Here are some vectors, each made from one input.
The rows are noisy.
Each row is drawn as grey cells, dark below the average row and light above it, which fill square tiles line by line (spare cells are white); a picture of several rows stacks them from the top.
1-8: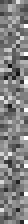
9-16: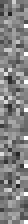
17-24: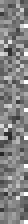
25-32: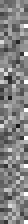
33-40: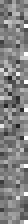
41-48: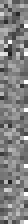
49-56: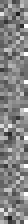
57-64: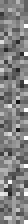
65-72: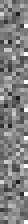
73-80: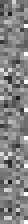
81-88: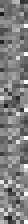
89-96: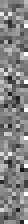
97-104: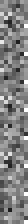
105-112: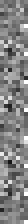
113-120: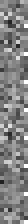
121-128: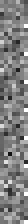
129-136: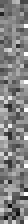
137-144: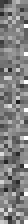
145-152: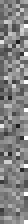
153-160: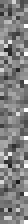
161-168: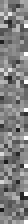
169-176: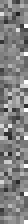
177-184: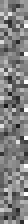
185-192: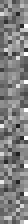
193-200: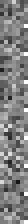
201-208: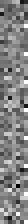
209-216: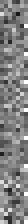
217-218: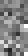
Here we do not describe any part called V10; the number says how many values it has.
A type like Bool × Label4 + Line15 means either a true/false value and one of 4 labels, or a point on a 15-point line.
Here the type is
Bool × Label7 + V10.
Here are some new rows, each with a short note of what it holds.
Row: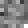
a value of V10
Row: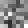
one of 7 labels and a true/false value
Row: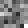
one of 7 labels and a true/false value
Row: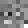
a value of V10
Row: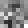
one of 7 labels and a true/false value
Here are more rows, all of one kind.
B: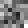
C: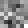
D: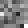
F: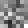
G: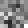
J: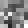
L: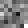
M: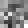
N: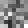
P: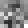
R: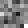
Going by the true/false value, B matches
D, L and R.
